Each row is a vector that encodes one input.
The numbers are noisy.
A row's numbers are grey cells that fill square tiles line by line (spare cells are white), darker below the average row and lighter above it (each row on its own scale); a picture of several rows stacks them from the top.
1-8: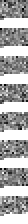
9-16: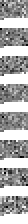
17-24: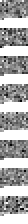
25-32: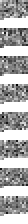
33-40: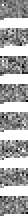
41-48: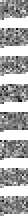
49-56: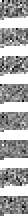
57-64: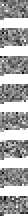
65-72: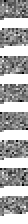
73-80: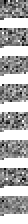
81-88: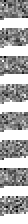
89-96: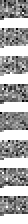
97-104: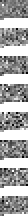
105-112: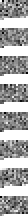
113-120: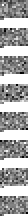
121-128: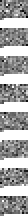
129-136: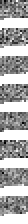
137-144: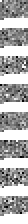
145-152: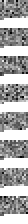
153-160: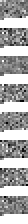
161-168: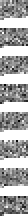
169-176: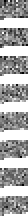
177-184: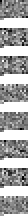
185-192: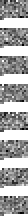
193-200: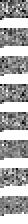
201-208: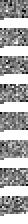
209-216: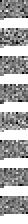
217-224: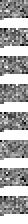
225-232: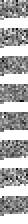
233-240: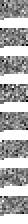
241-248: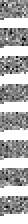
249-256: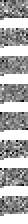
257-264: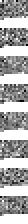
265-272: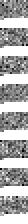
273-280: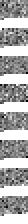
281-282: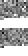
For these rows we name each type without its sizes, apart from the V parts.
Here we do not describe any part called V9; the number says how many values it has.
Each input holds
a true/false value, together with either a point on a circle, or a value of V9.
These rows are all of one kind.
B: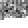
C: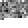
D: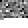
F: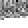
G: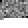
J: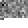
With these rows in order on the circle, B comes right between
C and F.
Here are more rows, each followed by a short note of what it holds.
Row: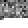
a true/false value and a value of V9
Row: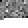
a point on a circle and a true/false value
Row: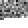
a true/false value and a value of V9
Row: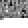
a true/false value and a value of V9
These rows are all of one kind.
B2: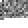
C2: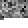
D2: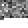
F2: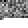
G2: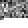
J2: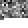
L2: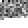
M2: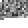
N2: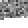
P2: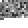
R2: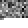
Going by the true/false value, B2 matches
L2, M2, N2 and P2.
